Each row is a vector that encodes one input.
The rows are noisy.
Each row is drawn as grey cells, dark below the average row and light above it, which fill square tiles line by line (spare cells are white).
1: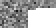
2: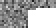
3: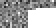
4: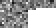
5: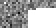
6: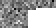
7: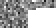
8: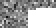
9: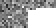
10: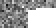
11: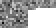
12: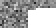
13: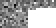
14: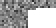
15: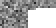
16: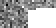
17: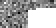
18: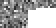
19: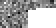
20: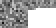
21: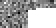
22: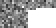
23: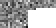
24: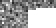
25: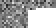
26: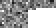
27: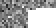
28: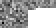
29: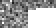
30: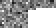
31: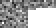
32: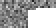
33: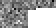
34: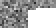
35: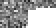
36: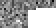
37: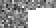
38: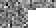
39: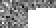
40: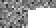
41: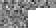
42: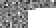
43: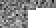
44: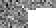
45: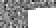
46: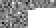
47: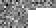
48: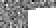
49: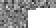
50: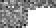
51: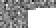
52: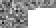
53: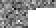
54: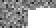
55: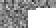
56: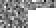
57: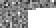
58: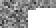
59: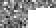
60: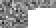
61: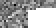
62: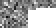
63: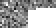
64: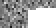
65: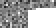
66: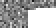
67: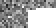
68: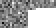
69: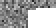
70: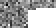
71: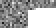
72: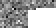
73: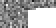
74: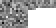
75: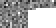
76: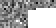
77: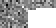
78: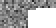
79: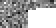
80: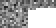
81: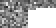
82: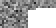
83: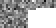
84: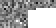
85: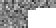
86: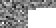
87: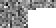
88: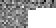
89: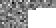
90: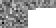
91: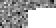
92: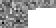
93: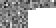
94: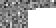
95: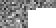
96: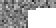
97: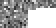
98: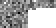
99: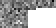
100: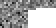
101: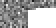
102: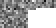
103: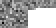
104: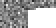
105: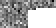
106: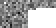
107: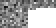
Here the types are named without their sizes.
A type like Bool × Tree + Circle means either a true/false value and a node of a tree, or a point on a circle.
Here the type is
(Bool × Circle + Unit) × Circle.
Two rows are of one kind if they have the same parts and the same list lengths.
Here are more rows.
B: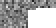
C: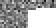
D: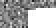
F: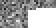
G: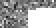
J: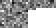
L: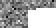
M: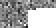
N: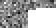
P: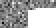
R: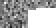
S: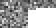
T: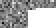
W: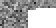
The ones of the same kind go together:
B, D, P, T, W
C, F, G, J, L, M, N, R, S

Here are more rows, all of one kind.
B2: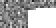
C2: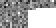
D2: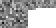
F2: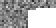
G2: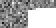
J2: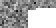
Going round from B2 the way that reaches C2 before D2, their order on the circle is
B2, C2, G2, D2, J2, F2.
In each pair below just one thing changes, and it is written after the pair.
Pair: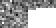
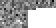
the true/false value
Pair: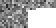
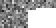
the place on one of the two circles
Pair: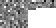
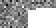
the place on one of the two circles
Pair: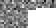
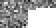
the true/false value
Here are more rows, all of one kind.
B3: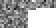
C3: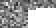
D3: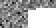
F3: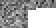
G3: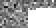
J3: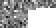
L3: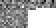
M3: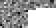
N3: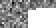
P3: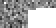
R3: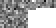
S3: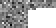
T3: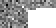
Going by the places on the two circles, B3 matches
J3 and R3.
